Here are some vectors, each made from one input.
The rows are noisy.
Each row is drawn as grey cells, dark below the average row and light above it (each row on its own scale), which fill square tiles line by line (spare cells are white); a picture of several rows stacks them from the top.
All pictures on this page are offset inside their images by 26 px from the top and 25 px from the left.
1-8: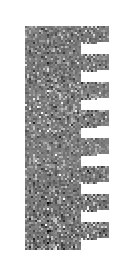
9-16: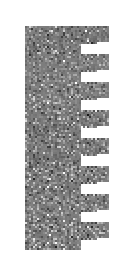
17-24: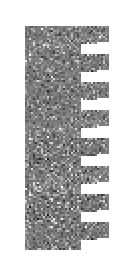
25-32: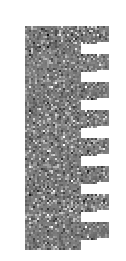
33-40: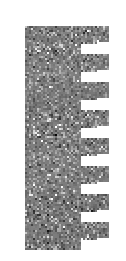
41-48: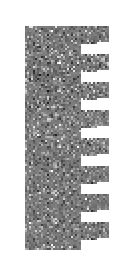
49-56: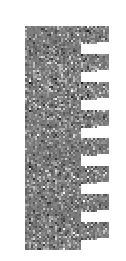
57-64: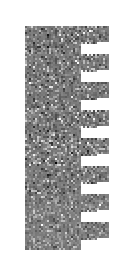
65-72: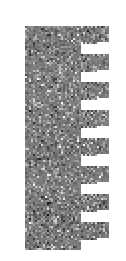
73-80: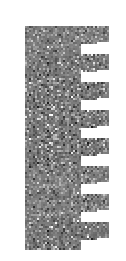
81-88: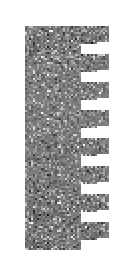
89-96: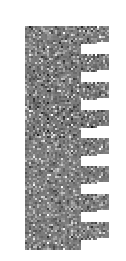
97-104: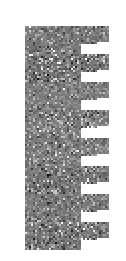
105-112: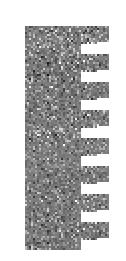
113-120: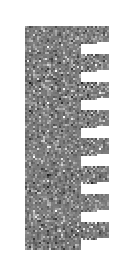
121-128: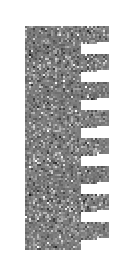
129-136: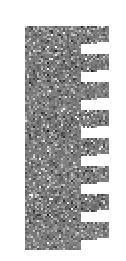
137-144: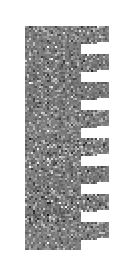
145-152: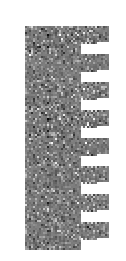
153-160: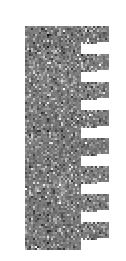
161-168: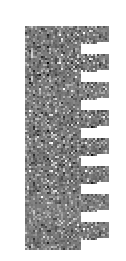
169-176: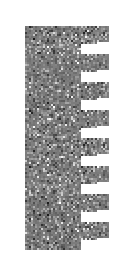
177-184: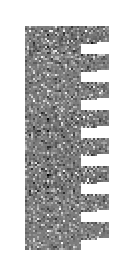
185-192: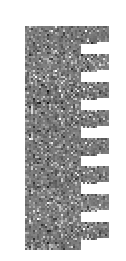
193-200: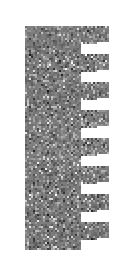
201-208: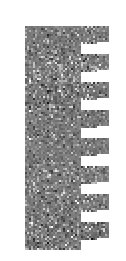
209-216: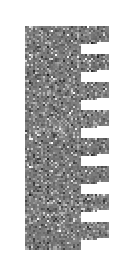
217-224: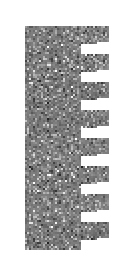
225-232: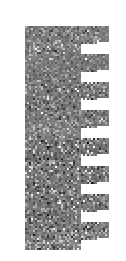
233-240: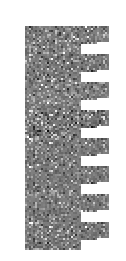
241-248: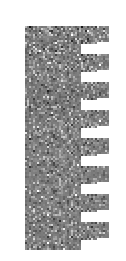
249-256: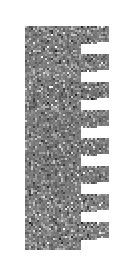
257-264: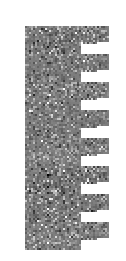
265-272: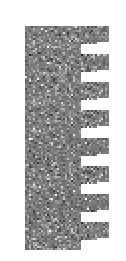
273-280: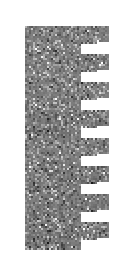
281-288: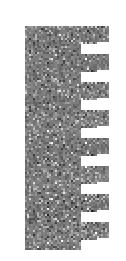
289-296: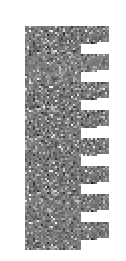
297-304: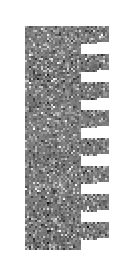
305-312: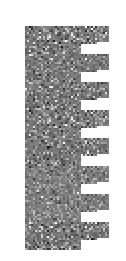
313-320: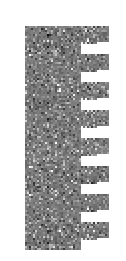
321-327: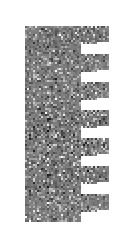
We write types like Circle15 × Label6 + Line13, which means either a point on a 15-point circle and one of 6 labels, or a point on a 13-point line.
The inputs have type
Bool × Circle10 × Label10 + Circle11 × Circle11.
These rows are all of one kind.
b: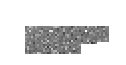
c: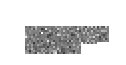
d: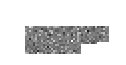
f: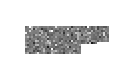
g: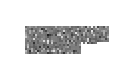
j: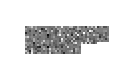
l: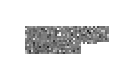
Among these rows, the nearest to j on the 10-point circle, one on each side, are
f and l.
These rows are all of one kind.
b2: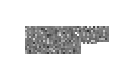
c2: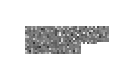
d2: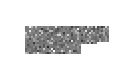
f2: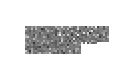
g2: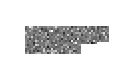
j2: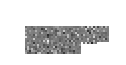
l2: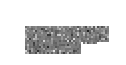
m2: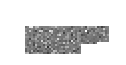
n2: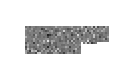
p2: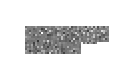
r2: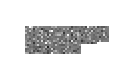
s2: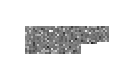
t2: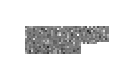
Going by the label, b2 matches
j2, r2 and t2.
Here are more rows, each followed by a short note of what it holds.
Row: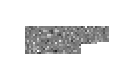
a point on each of two 11-point circles
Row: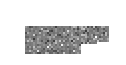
a point on each of two 11-point circles
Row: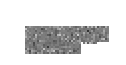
a point on a 10-point circle, one of 10 labels and a true/false value
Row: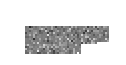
a point on each of two 11-point circles
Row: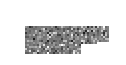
a point on each of two 11-point circles
